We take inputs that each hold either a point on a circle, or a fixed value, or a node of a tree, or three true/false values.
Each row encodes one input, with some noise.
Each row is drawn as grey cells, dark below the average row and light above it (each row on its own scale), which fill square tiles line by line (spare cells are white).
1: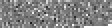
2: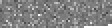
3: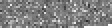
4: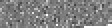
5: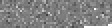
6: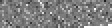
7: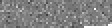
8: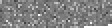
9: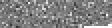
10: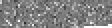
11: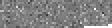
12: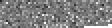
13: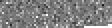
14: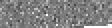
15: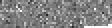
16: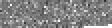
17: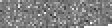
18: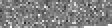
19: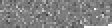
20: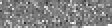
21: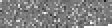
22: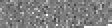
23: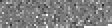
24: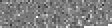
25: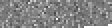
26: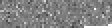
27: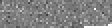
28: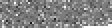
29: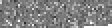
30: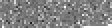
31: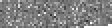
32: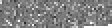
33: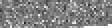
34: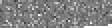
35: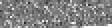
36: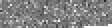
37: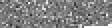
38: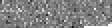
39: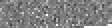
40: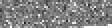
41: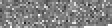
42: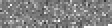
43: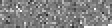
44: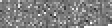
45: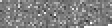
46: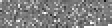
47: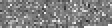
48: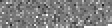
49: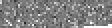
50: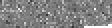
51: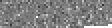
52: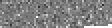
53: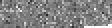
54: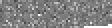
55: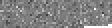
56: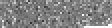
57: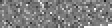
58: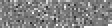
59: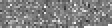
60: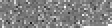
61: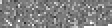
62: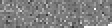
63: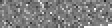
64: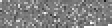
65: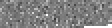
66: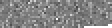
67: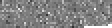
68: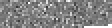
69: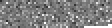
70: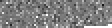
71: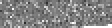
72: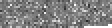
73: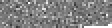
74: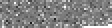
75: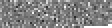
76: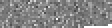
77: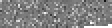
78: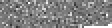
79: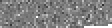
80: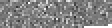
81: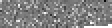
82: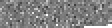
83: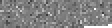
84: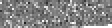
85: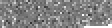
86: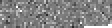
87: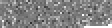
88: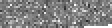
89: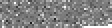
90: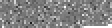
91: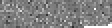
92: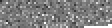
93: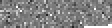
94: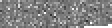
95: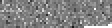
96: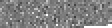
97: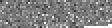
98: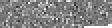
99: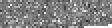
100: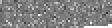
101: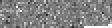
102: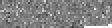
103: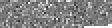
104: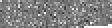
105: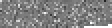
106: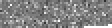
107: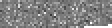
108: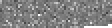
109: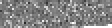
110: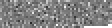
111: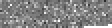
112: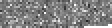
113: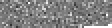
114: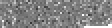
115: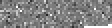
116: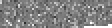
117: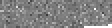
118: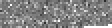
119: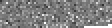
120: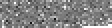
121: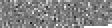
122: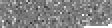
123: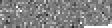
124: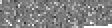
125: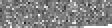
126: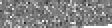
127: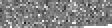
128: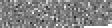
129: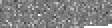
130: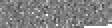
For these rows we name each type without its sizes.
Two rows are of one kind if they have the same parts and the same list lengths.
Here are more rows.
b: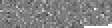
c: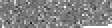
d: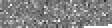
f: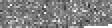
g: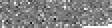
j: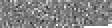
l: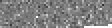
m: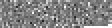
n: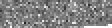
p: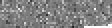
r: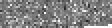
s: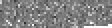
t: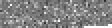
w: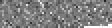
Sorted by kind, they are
b, p
c, g, j, l, m
d, f, n, r, s, t
w

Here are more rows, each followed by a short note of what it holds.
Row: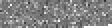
three true/false values
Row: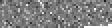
a fixed value
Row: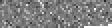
a fixed value
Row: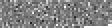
a node of a tree
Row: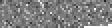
a fixed value
